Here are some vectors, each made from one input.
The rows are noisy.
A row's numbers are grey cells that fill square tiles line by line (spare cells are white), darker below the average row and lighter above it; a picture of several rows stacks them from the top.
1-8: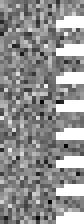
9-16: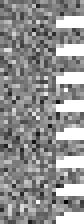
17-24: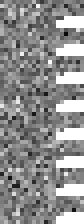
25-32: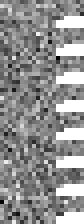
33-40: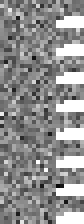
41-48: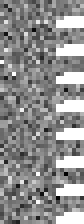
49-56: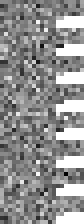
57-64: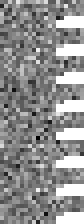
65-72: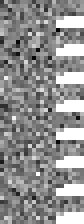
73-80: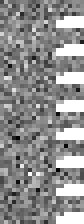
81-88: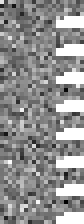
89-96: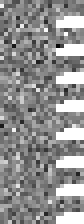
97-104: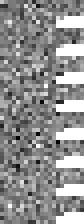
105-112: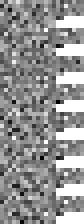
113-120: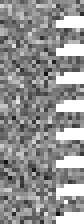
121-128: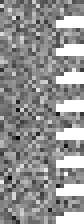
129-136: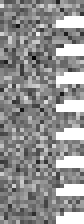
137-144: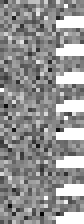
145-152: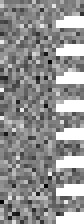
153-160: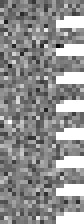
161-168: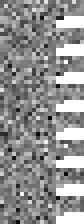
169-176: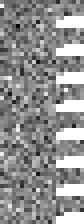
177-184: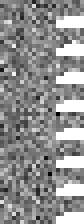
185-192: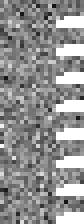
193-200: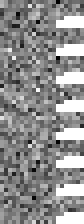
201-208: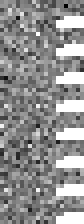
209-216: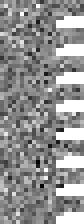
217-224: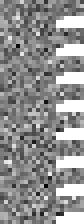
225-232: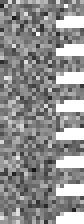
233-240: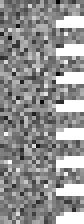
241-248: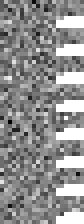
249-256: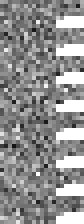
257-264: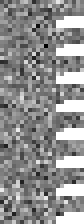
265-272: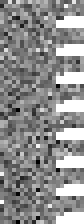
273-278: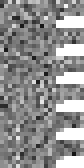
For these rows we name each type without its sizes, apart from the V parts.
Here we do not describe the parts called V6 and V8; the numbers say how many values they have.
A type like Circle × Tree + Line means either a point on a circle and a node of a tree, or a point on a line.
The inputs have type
Bool × Bool × Bool × Bool × V6 + Line × Line + Tree × (Tree + V8).
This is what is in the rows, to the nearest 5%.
About 15% of them hold a point on each of two lines. About 40% of them hold a node of a tree, together with either a node of a tree, or a value of V8. The rest hold four true/false values and a value of V6.
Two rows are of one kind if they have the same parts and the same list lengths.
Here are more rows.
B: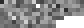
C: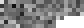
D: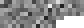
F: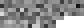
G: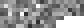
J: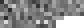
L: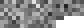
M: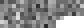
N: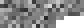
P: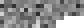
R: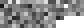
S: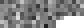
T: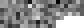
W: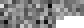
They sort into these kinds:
B, G, L
C, D, F, J, M, N, P, S
R
T, W

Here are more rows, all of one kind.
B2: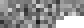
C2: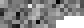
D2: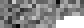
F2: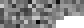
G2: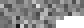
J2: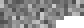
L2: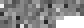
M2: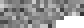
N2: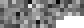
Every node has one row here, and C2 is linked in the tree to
N2.
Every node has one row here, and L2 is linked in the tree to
F2 and N2.
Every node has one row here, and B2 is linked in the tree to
F2, J2 and M2.
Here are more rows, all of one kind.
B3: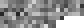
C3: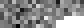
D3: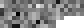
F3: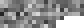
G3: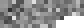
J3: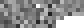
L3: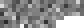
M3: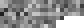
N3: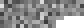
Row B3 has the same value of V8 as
F3, G3 and M3.
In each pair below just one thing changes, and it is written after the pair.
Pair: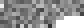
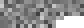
the node of the tree
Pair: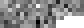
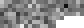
the value of V8
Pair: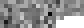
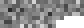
the value of V8
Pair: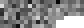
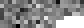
the node of the tree
